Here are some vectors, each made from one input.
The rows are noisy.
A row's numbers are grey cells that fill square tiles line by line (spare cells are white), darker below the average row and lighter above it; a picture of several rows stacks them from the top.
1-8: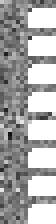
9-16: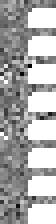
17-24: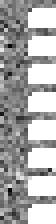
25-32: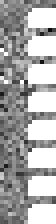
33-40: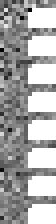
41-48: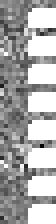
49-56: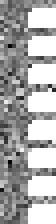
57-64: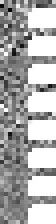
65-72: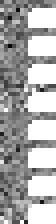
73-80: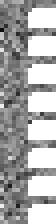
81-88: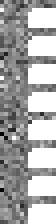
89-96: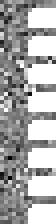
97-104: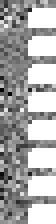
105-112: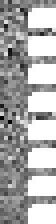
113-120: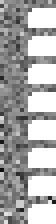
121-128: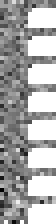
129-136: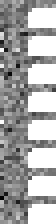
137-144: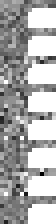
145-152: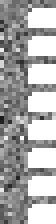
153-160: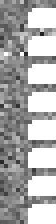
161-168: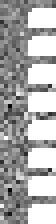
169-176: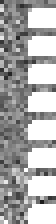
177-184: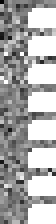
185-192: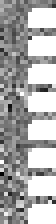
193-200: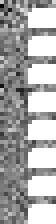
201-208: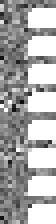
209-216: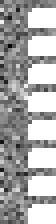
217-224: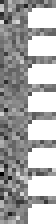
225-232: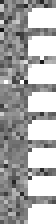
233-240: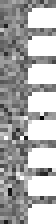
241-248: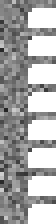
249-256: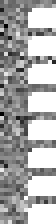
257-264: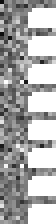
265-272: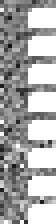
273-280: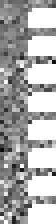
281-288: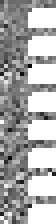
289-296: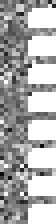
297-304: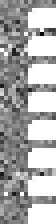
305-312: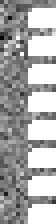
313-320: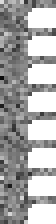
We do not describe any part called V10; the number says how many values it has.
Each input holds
either a point on a 7-point line, or a list of up to two items, each a true/false value and a value of V10.
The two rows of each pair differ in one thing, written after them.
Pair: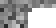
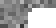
the true/false value in item 1 of the list
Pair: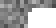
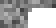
the value of V10 in item 2 of the list
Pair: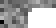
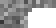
the true/false value in item 1 of the list
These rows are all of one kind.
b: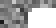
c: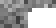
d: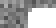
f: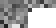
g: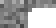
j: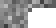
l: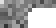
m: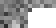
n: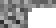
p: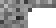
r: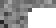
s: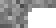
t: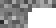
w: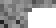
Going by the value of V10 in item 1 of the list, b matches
n, r and w.
